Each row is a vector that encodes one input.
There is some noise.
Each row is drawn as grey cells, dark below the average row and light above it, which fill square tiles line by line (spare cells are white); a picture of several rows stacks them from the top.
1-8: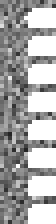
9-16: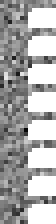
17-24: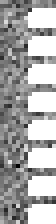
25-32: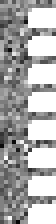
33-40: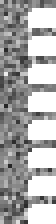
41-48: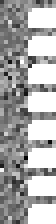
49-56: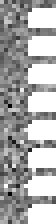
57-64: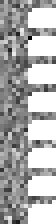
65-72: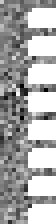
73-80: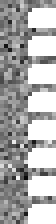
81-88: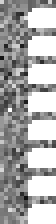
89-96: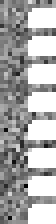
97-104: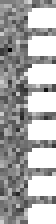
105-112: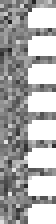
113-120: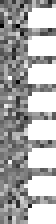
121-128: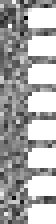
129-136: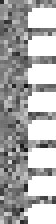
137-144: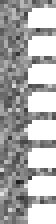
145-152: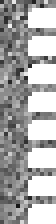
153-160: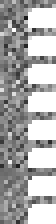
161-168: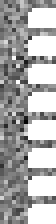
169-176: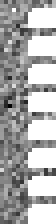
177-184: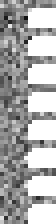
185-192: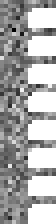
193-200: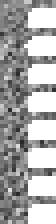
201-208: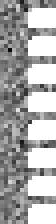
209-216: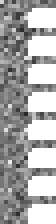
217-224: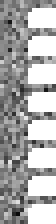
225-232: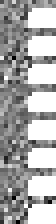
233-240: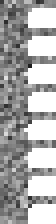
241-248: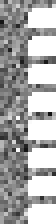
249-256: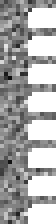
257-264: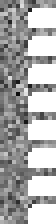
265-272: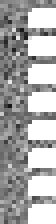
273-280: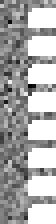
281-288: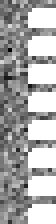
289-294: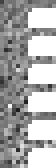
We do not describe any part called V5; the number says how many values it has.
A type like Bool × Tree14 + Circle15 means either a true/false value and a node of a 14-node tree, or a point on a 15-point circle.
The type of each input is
Bool × Line13 + Line9 × V5.
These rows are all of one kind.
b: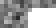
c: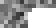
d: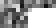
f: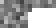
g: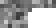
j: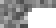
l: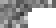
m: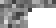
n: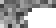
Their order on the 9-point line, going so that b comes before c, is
d, f, l, n, b, g, j, m, c.
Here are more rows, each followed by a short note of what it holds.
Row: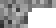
a point on a 13-point line and a true/false value
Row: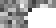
a point on a 13-point line and a true/false value
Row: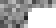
a point on a 13-point line and a true/false value
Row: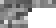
a point on a 9-point line and a value of V5
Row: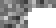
a point on a 9-point line and a value of V5
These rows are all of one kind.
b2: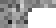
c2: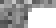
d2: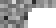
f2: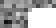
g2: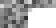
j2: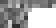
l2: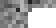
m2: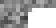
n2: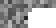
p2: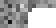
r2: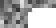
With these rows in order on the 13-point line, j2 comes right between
c2 and m2.
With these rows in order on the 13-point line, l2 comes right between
f2 and r2.
